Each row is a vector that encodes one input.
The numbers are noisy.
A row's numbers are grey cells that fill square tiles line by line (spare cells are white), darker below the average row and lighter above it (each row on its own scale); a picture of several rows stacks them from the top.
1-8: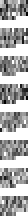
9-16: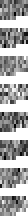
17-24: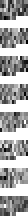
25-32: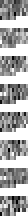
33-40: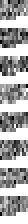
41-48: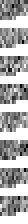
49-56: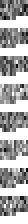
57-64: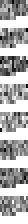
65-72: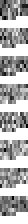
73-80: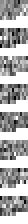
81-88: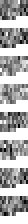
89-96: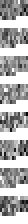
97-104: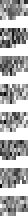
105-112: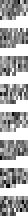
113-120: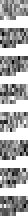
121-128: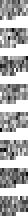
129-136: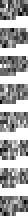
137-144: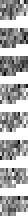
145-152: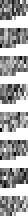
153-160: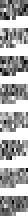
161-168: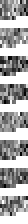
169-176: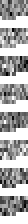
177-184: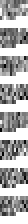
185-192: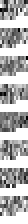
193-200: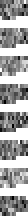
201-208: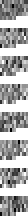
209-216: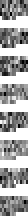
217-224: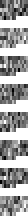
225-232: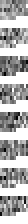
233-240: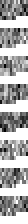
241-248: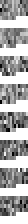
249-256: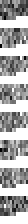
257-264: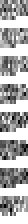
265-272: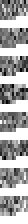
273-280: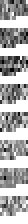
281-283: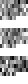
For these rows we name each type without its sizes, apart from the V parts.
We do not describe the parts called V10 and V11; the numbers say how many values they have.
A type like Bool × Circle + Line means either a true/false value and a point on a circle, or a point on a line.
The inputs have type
(Bool × V11 + Line) × V10.
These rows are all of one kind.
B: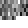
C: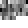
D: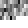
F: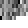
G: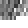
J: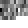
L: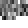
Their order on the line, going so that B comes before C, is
B, F, G, L, J, D, C.
